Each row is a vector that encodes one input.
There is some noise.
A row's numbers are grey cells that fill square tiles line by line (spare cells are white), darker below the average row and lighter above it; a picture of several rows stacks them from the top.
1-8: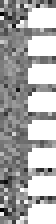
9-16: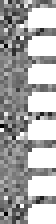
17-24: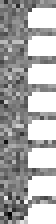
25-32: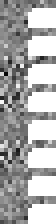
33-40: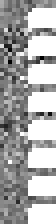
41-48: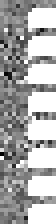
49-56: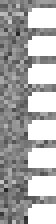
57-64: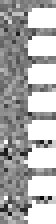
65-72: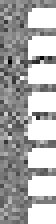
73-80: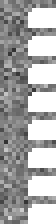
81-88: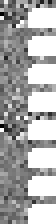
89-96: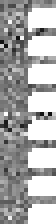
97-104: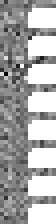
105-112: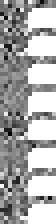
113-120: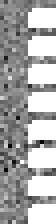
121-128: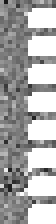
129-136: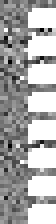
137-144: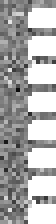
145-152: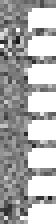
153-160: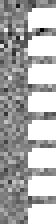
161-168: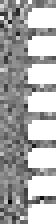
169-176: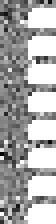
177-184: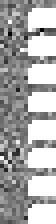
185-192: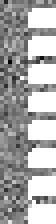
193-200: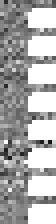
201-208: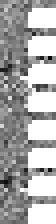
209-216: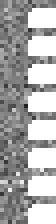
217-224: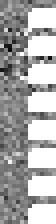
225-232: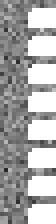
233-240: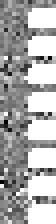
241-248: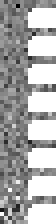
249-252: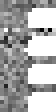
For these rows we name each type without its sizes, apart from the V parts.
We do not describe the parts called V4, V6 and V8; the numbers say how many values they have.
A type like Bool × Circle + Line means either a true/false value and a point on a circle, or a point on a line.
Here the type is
(Bool × Line + V4 × V6) × Line + V8.
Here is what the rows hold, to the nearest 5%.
About 75% of them hold a point on a line, together with either a point on a line and a true/false value, or a value of V4 and a value of V6. The rest hold a value of V8.
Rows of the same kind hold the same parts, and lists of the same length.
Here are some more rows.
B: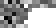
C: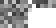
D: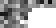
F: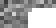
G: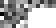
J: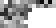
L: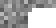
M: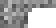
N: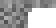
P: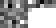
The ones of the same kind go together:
B, C, D, G, J, P
F
L, M, N

